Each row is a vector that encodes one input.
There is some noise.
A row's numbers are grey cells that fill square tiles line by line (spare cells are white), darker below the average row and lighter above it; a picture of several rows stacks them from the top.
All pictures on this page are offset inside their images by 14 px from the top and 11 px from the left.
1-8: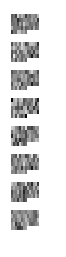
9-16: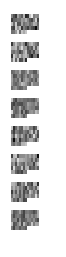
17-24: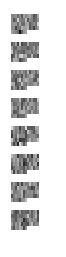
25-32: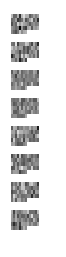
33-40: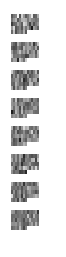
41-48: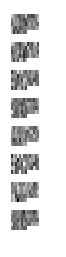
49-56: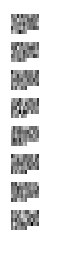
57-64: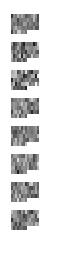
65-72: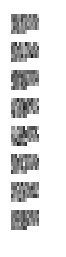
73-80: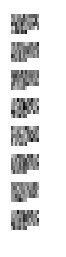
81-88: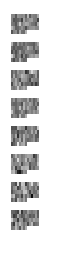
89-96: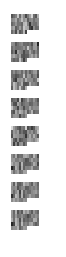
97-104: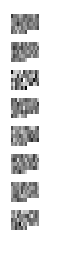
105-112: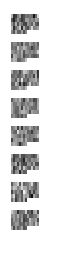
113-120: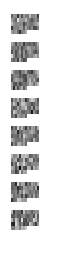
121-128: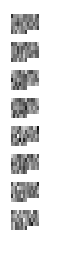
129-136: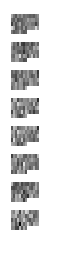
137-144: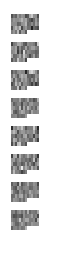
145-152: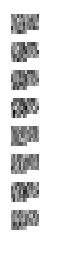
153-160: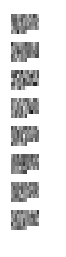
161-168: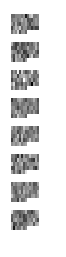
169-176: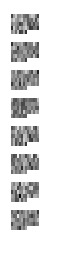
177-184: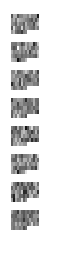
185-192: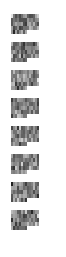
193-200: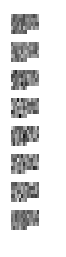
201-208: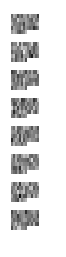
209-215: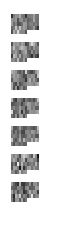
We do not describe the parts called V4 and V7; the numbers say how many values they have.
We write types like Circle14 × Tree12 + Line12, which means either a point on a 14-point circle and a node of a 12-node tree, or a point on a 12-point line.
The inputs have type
(Bool × V4 + Label8) × V7.
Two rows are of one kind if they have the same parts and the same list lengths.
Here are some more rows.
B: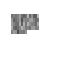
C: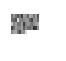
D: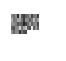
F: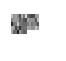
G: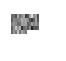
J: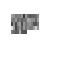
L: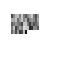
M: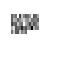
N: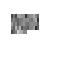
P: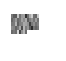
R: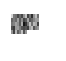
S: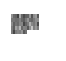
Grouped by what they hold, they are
B, F, J, L, M, P
C, D, G, N, R, S

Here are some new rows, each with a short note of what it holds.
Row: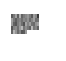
one of 8 labels and a value of V7
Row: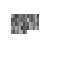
one of 8 labels and a value of V7
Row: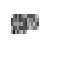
a true/false value, a value of V4 and a value of V7
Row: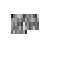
a true/false value, a value of V4 and a value of V7
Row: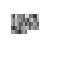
a true/false value, a value of V4 and a value of V7
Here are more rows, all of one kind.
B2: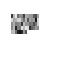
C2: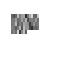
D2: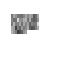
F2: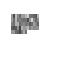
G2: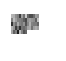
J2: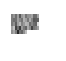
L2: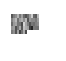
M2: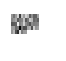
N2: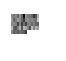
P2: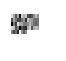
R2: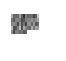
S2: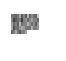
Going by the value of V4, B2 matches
G2, J2, P2 and S2.
